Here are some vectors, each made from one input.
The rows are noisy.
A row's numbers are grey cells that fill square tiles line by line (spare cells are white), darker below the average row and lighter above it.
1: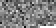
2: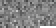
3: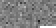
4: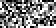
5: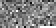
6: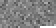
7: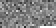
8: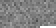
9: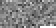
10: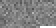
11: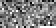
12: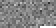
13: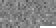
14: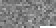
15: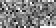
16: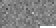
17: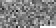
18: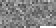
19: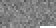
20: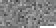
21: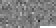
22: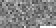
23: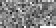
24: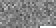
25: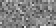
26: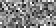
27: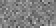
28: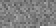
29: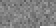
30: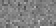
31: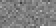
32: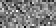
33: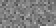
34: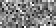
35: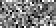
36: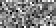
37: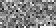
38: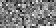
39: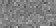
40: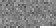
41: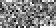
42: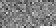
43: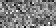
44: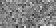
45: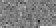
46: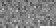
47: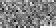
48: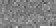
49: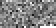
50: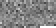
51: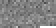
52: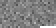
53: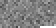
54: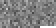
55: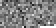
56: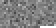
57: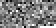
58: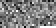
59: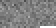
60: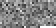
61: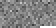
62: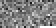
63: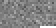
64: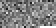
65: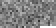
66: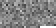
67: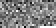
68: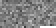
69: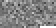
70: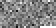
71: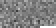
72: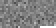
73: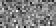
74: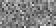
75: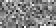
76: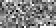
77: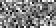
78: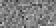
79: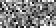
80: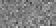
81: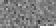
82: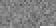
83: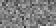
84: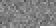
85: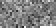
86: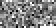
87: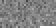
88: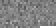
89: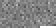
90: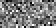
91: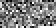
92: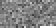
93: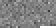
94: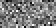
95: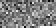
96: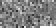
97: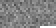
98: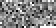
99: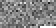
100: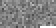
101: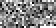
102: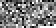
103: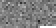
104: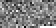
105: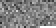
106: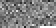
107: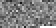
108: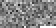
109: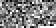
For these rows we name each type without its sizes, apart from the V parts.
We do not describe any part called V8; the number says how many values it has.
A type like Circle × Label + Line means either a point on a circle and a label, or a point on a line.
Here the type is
Circle × (Line + V8).
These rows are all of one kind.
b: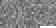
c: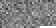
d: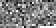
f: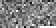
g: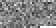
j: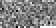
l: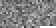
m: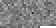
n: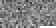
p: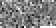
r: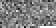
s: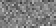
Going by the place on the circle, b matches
c, r and s.
